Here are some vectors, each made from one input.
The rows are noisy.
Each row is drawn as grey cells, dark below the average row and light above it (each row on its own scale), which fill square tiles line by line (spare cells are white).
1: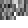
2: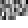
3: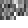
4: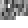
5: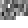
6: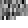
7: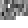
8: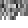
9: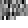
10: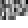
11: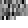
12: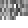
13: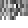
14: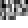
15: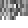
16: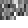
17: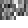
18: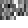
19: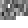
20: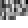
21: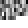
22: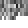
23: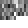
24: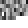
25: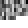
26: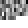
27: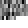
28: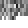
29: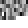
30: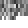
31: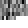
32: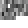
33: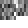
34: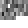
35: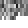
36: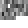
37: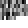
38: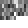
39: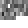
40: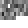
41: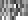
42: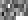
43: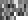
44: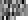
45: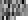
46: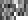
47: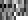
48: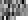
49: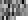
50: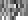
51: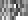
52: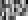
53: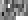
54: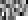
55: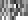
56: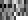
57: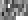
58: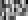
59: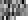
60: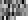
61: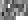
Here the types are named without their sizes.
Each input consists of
a point on a circle.
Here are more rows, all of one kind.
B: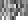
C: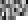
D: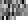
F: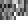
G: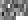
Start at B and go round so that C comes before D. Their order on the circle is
B, C, F, D, G.
